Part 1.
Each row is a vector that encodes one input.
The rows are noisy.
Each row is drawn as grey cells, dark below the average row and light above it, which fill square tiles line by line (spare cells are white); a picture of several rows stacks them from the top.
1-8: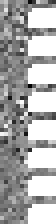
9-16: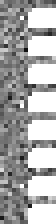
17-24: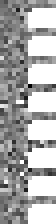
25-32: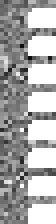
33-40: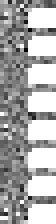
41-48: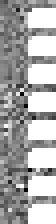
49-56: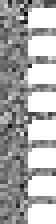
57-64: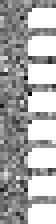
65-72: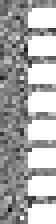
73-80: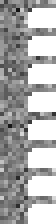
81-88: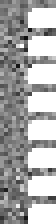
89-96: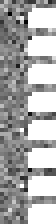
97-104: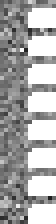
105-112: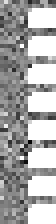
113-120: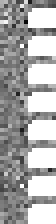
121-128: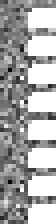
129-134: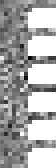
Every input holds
a node of a 12-node tree, together with either a point on a 4-point line and a point on a 6-point line, or a node of a 12-node tree.
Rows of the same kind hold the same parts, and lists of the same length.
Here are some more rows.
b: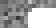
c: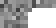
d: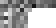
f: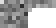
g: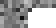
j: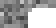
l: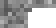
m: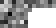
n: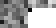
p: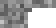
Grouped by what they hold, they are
b, c, f, g, j, l, n, p
d, m

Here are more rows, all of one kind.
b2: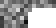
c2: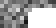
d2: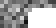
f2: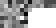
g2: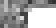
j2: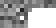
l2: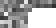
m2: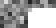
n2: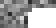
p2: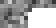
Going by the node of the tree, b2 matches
f2 and j2.
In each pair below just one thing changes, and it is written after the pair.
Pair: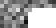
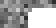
the place on the 6-point line
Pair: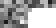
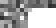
the place on the 4-point line
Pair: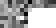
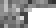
the place on the 4-point line
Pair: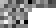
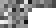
the node of the tree
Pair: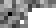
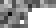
the node of the tree
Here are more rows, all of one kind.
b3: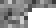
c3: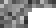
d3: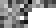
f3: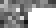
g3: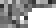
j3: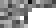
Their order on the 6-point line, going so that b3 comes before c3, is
g3, b3, j3, d3, f3, c3.
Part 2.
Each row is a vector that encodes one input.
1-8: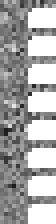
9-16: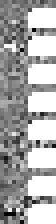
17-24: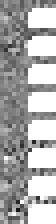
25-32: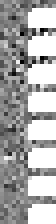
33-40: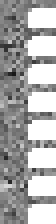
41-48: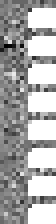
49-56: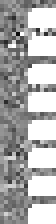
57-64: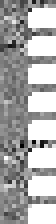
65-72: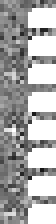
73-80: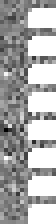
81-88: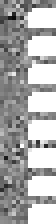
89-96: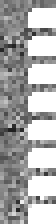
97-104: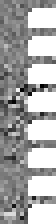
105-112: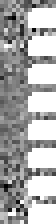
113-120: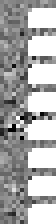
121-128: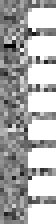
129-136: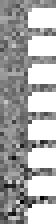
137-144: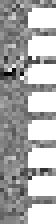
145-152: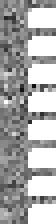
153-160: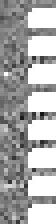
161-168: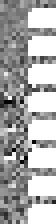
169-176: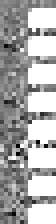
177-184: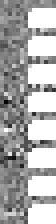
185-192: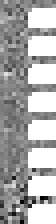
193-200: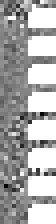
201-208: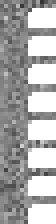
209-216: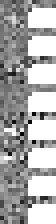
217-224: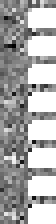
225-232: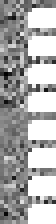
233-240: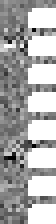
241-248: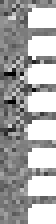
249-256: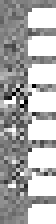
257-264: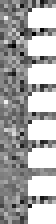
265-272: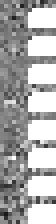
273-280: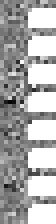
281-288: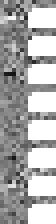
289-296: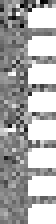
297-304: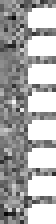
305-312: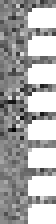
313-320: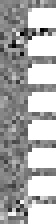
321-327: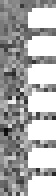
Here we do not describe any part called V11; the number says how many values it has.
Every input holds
either a point on a 7-point line and a true/false value, or a value of V11.
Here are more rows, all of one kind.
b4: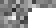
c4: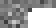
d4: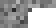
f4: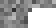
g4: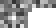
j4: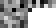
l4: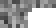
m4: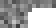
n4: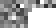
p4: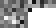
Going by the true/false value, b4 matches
d4, f4, j4 and n4.
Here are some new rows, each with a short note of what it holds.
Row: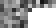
a point on a 7-point line and a true/false value
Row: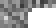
a value of V11
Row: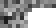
a point on a 7-point line and a true/false value
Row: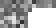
a point on a 7-point line and a true/false value
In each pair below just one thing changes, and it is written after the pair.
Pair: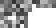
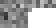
the true/false value
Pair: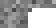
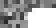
the true/false value
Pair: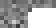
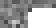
the place on the 7-point line
